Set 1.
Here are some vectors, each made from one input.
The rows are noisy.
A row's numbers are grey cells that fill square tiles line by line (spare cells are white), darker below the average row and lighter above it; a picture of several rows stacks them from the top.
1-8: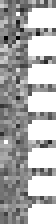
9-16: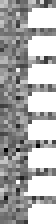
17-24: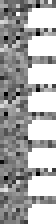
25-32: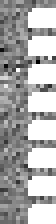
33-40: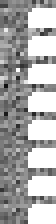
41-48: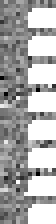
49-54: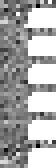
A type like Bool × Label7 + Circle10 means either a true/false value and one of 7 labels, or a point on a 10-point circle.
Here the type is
Line6 + Line8.
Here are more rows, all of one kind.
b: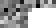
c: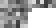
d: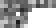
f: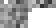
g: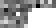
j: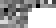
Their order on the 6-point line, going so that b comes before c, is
b, j, g, d, c, f.
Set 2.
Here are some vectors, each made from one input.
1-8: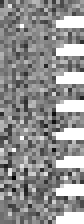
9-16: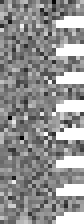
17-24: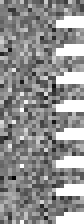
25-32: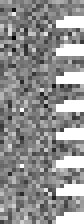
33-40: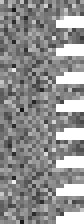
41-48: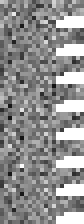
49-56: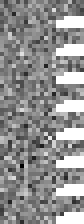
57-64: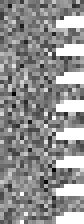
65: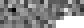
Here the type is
Bool × Bool × Bool + Line8.
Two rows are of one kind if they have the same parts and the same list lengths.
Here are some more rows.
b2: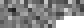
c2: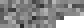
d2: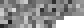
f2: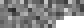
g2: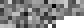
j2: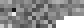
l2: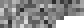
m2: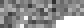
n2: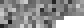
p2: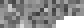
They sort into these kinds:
b2, c2, f2, g2, j2
d2, l2, m2, n2, p2

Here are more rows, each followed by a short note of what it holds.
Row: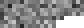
three true/false values
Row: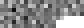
three true/false values
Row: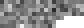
a point on an 8-point line
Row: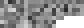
a point on an 8-point line
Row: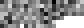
a point on an 8-point line
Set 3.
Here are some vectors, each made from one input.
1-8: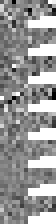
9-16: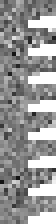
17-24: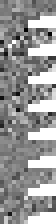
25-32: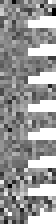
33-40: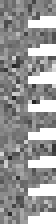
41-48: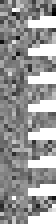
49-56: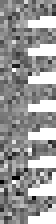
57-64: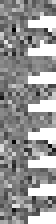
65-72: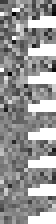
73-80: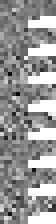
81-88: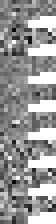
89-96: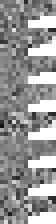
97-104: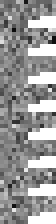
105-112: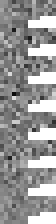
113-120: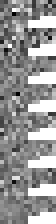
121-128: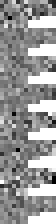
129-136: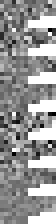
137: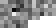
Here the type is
Bool × Bool × Bool × Bool + Line13.
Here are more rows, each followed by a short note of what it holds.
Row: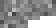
a point on a 13-point line
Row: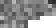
four true/false values
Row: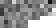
four true/false values
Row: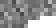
a point on a 13-point line
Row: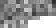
a point on a 13-point line
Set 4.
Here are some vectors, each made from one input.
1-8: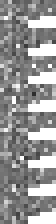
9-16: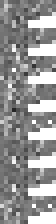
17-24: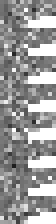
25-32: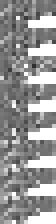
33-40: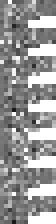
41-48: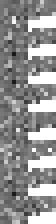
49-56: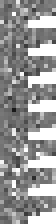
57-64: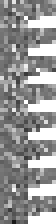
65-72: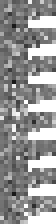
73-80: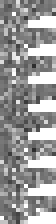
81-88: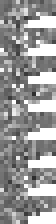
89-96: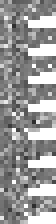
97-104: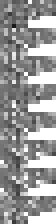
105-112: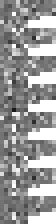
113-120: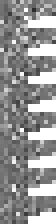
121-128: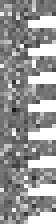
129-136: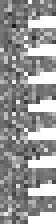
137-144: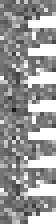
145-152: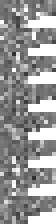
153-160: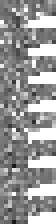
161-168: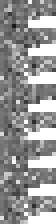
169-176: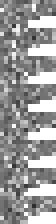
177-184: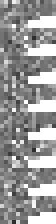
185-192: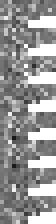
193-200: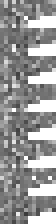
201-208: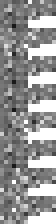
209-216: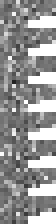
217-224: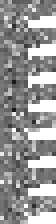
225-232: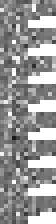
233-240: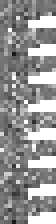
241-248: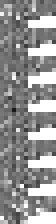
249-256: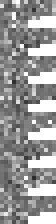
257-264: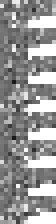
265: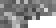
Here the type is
Bool × Bool × Bool × Bool + Label5.
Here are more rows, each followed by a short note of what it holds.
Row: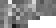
one of 5 labels
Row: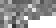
one of 5 labels
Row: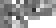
four true/false values
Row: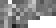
one of 5 labels
